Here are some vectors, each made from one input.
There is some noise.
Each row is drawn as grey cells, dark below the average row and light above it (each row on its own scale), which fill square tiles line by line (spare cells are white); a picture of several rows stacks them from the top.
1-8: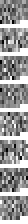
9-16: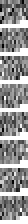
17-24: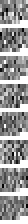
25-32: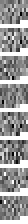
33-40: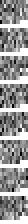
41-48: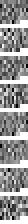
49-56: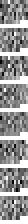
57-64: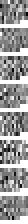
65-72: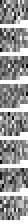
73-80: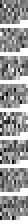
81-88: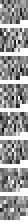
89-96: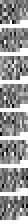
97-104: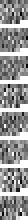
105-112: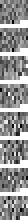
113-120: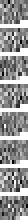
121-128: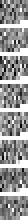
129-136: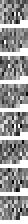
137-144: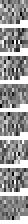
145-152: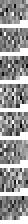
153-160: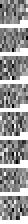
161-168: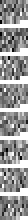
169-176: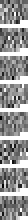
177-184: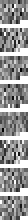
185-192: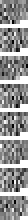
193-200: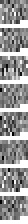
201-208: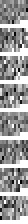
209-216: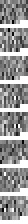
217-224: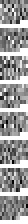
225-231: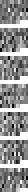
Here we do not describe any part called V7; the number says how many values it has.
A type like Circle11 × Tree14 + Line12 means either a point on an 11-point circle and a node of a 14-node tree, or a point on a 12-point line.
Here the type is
Bool × Bool × Bool × Bool + Circle13 × V7.
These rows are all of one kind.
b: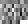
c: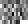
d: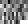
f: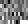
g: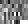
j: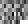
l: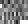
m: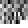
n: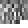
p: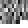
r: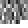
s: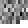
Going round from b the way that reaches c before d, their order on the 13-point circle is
b, j, c, m, d, r, s, f, g, l, p, n.
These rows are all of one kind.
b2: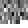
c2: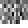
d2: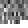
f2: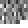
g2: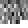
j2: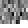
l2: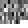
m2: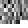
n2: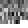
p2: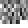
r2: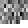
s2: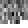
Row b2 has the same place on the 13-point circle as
d2, l2, m2 and r2.
